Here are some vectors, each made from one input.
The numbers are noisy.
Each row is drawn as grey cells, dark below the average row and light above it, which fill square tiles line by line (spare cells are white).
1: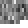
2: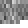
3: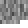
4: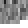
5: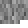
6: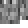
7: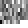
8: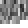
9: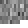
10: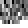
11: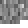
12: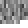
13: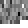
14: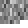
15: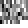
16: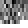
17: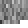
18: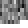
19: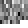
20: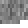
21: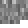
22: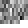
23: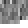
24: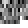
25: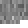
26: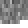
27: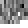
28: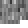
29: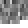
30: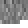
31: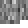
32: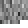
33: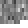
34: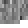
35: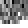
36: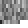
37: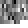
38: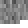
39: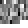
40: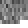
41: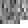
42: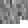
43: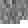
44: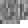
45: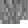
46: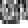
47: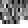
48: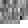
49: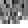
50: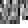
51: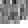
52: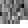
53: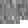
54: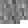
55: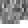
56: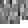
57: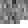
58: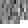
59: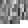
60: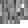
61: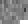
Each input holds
either one of 9 labels, or a node of an 8-node tree.
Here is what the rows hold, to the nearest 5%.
About 50% of them hold one of 9 labels. The rest hold a node of an 8-node tree.
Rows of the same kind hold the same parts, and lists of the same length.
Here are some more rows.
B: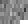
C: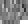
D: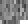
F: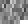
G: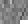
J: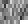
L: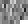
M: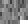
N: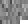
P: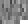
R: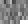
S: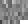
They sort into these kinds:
B, C, D, F, G, J, L, R
M, N, P, S

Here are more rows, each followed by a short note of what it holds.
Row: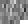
one of 9 labels
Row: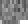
one of 9 labels
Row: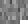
a node of an 8-node tree
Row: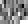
a node of an 8-node tree
